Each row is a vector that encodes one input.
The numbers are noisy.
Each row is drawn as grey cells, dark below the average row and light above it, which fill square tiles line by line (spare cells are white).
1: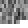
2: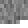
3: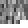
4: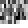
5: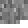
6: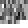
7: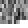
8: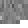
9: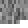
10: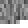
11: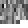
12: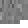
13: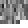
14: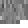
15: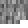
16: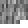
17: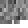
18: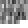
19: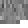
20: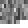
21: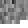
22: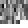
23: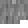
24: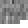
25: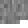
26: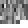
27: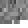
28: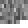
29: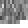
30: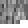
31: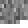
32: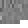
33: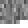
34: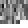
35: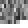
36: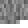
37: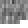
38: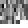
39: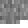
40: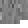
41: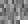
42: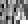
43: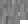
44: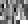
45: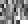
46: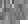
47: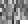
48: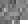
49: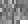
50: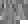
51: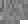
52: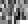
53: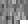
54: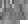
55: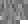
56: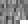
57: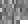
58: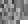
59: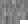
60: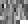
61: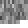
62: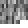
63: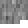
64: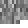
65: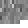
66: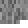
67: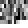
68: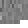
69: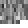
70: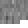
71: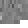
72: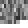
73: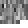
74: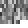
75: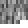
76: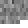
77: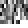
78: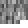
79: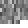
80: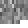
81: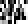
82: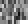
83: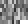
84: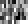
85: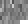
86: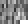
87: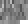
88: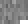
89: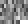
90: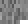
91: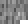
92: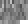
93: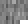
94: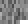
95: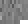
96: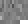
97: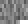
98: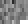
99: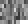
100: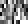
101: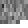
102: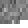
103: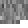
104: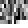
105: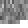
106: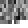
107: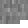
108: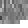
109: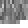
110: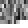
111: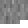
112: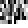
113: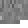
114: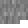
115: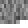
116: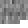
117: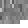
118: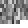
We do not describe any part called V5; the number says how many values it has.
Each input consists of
a true/false value, together with a list of up to two items, each a point on a 4-point line and a value of V5.
